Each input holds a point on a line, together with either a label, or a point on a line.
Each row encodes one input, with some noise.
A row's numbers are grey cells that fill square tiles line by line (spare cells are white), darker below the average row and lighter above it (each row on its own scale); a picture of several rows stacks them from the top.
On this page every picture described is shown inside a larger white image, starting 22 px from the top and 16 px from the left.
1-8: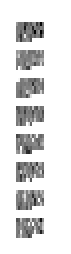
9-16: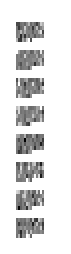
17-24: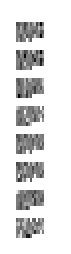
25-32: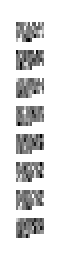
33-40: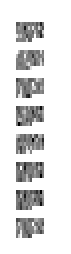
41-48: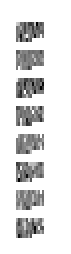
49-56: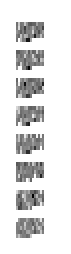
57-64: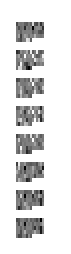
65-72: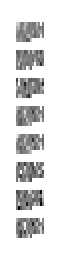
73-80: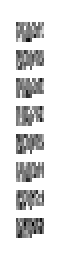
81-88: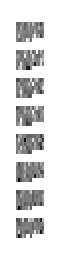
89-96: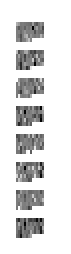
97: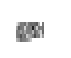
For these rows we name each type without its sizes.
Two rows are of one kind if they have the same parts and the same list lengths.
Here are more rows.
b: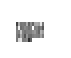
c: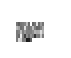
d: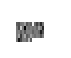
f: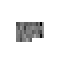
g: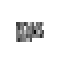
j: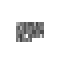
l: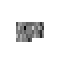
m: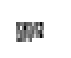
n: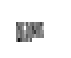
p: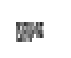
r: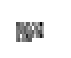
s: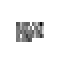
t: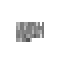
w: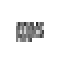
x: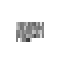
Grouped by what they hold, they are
b, c, l, r, s, t, x
d, f, g, j, m, n, p, w

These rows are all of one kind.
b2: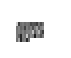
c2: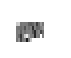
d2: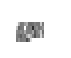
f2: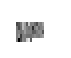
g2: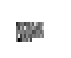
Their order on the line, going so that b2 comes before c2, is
f2, g2, d2, b2, c2.
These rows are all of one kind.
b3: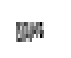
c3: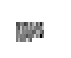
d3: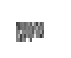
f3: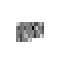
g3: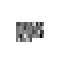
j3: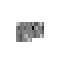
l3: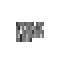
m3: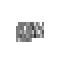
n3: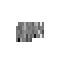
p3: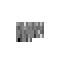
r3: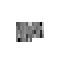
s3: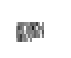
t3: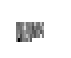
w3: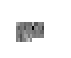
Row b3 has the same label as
c3, g3 and m3.
